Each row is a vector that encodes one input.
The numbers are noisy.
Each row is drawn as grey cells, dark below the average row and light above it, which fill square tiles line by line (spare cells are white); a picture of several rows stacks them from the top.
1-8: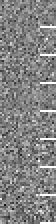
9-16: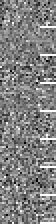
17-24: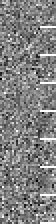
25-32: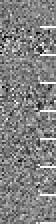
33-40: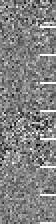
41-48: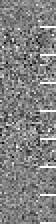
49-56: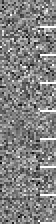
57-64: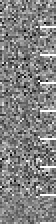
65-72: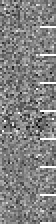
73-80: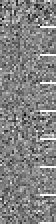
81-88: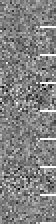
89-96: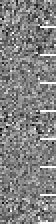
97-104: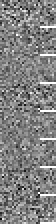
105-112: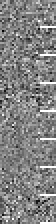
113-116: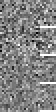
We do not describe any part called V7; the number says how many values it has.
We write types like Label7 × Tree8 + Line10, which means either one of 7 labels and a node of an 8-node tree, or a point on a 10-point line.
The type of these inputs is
Bool × Bool × Bool × V7 + Tree11 + Unit.
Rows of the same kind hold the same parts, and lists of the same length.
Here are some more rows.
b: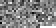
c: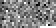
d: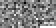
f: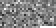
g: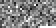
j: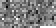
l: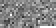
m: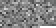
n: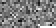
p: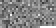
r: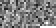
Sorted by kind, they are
b
c, d, g, j, n, r
f, l, m, p

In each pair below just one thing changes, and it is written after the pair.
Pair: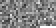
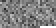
one of the three true/false values
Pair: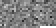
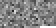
the value of V7
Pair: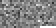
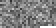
one of the three true/false values
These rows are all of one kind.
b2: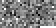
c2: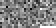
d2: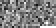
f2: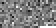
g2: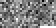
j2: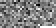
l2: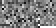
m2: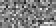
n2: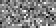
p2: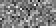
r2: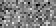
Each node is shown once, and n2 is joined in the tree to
p2.
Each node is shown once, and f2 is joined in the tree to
g2, j2, m2, p2 and r2.
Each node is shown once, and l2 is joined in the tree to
j2.
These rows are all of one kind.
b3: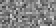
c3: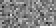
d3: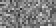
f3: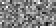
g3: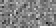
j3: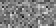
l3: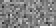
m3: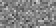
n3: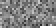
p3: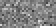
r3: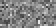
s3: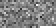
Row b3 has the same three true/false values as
c3, g3, l3 and s3.
